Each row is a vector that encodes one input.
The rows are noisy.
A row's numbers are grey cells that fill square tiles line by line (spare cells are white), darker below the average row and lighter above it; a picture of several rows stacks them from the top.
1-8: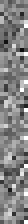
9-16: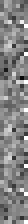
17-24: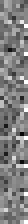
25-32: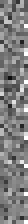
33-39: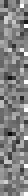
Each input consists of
one of 6 labels and a true/false value.
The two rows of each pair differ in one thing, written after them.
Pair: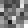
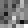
the label
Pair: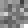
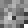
the label
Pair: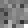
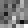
the true/false value
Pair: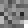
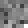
the label
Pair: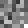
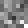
the true/false value
